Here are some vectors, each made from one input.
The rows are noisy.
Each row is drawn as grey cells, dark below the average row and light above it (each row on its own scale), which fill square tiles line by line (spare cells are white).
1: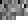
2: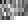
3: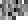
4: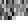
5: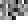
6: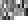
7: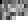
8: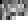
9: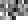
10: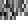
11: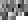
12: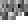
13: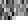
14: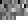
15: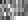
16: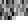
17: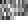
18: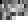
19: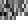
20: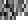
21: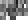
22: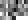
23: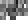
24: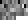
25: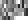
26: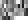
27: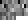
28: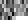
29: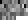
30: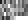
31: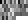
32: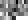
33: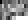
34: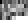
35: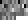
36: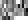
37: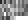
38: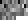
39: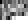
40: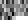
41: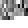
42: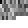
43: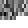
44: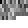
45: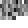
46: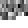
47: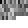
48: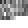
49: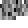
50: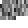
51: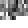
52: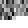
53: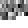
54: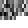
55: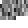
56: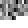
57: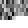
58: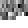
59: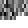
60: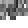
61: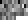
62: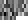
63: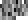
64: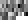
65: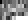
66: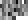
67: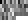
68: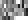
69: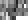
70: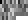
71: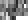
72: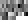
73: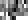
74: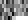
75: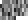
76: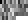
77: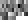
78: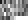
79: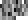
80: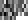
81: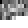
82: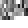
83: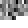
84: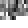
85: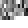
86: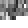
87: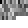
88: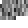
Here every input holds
either a point on an 8-point line, or three true/false values.
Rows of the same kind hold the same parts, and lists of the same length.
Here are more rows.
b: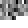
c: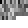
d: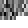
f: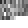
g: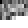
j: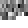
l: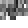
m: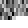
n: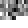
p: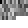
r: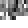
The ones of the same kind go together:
b, l, n, r
c, d, f, g, j, m, p

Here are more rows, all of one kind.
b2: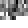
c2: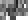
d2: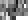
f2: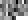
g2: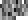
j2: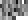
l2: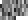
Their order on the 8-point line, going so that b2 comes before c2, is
l2, g2, j2, f2, b2, d2, c2.
